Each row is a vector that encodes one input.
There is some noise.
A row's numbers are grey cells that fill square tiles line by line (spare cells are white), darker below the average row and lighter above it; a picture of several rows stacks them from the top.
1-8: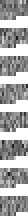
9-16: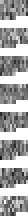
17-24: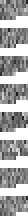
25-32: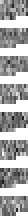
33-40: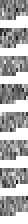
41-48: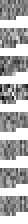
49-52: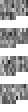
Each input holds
a node of an 11-node tree.
